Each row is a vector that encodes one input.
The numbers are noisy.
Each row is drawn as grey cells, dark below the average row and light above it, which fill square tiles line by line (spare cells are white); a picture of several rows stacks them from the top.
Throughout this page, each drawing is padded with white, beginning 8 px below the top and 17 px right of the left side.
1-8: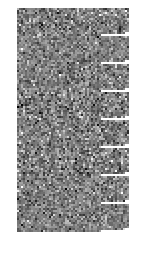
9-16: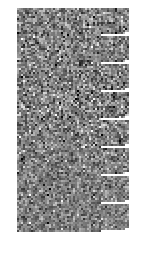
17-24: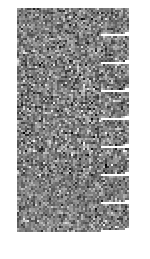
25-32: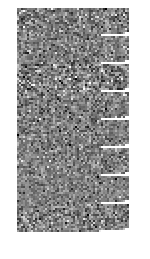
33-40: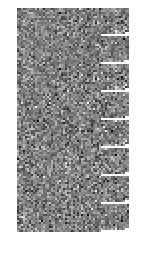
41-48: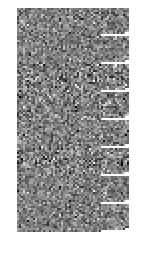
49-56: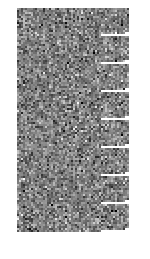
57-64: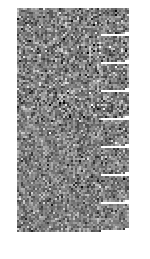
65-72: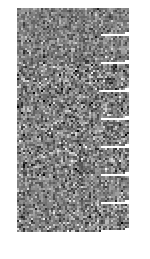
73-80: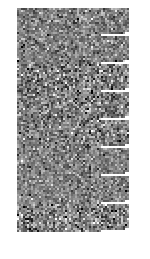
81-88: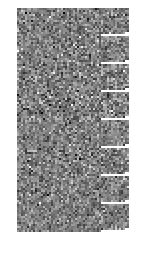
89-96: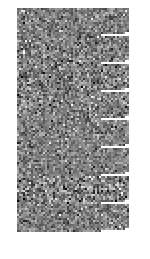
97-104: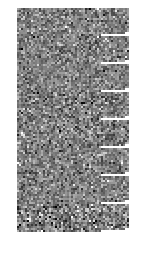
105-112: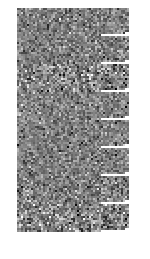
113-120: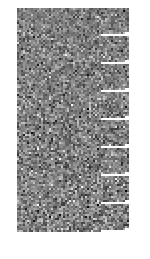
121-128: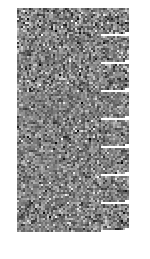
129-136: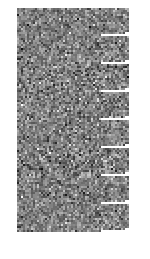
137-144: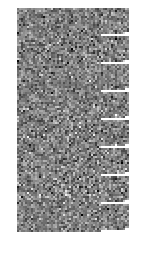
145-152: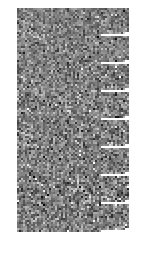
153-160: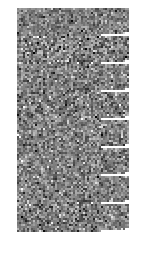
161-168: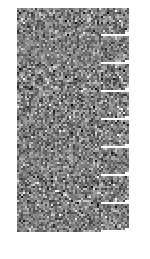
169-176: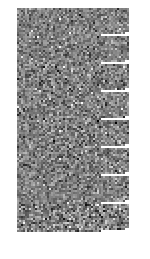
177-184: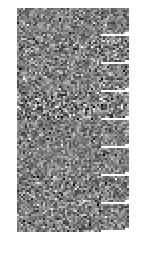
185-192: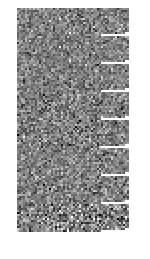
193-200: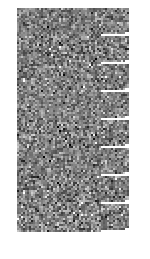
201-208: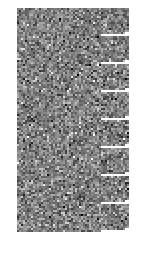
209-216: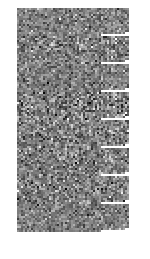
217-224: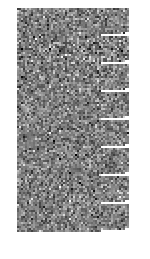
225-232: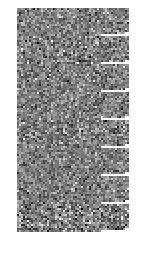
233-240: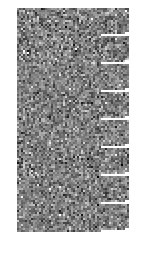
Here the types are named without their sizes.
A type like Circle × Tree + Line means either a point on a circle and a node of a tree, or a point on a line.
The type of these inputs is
Label × Label × Label × Line.
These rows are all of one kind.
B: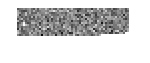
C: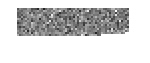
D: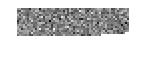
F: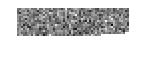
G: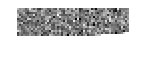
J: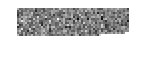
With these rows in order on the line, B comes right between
F and G.
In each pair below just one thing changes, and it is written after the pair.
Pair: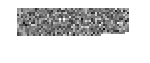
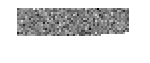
the place on the line
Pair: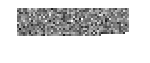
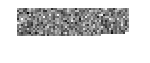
the place on the line
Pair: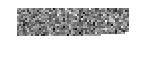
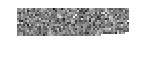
one of the three labels
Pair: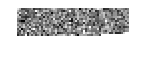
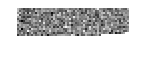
one of the three labels
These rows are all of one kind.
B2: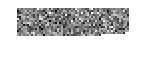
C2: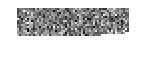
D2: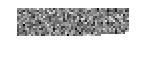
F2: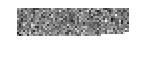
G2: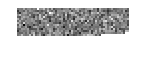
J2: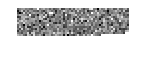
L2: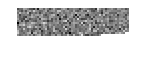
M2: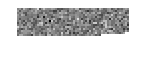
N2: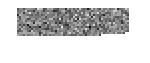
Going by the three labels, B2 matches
D2, G2 and J2.
